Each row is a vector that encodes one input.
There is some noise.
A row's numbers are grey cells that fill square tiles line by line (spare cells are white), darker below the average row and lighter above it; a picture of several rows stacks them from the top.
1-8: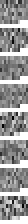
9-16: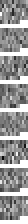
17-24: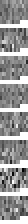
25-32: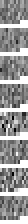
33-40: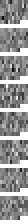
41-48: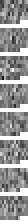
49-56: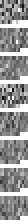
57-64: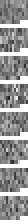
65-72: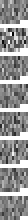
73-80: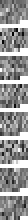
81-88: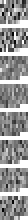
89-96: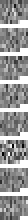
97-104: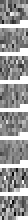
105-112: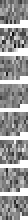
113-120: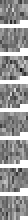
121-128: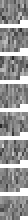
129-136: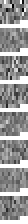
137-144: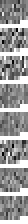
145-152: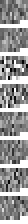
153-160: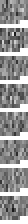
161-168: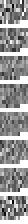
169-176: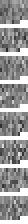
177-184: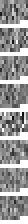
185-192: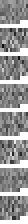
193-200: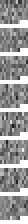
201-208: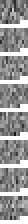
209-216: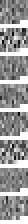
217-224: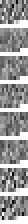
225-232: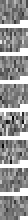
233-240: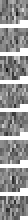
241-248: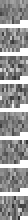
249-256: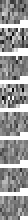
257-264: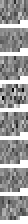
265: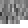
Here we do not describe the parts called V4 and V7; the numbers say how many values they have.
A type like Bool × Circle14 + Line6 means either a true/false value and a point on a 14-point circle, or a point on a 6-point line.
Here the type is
Bool × (Circle9 × V4 + Label12) + V7.
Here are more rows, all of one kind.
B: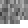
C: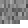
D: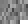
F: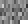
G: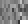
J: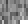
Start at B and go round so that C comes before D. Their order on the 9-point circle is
B, C, D, J, F, G.
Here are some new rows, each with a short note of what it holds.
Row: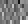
one of 12 labels and a true/false value
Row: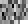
a value of V7
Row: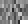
a point on a 9-point circle, a true/false value and a value of V4
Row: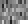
one of 12 labels and a true/false value
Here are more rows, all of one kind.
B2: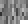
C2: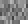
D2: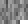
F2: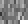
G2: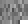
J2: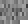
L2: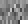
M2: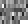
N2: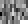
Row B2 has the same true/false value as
D2, F2 and N2.
